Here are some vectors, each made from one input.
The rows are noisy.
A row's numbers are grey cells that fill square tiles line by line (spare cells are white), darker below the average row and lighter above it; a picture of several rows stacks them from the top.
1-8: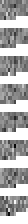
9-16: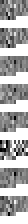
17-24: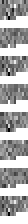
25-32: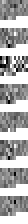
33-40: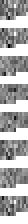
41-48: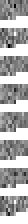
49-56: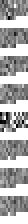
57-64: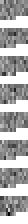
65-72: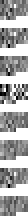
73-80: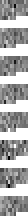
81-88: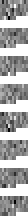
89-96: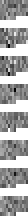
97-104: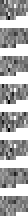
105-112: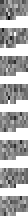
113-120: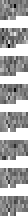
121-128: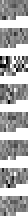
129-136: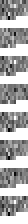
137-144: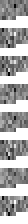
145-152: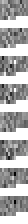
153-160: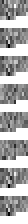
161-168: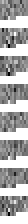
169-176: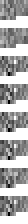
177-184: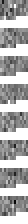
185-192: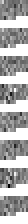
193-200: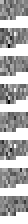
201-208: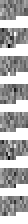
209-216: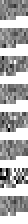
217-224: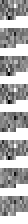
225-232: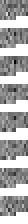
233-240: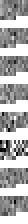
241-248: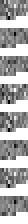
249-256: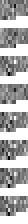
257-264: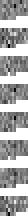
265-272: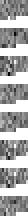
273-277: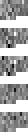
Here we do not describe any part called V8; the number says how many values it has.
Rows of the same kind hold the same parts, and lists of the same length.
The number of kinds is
3.
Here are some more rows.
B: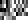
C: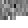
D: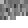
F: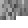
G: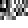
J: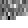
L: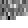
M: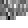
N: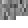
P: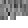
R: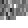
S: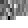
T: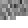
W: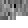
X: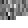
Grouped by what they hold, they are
B, G
C, D, F, N, P, T, W
J, L, M, R, S, X

